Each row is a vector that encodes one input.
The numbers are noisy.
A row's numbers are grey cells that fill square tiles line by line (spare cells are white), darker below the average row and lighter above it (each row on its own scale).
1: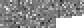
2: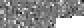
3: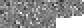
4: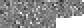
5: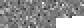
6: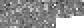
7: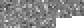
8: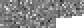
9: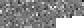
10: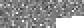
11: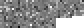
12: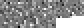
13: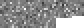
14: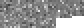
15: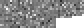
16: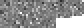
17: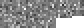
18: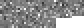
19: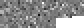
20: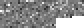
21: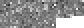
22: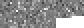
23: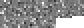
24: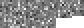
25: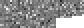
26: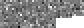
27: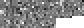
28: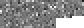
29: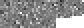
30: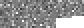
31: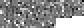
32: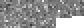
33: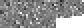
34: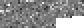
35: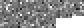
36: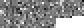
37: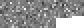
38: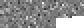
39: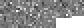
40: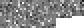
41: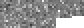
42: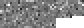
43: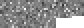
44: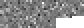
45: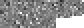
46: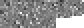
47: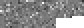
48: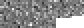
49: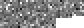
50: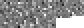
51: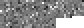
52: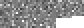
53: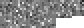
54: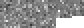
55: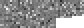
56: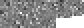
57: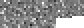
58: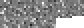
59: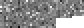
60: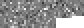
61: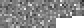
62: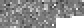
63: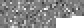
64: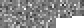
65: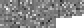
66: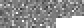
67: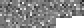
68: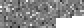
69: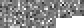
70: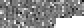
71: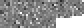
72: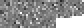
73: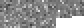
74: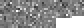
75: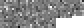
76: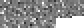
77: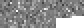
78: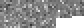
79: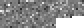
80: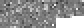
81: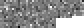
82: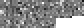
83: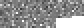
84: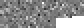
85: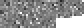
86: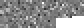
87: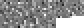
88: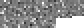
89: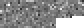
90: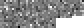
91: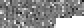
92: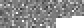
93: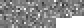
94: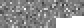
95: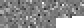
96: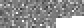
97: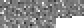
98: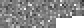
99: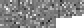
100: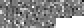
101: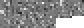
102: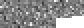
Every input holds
a list of up to two points on a 6-point circle.
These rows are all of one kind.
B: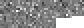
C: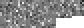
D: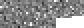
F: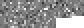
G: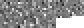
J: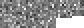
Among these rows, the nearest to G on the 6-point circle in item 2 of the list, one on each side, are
C and F.
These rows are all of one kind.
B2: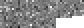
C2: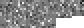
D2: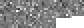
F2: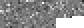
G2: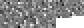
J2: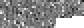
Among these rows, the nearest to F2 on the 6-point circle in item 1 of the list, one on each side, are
B2 and J2.
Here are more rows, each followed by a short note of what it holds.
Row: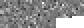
a list of one item
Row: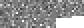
the empty list
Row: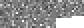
the empty list
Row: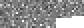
the empty list
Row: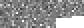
the empty list
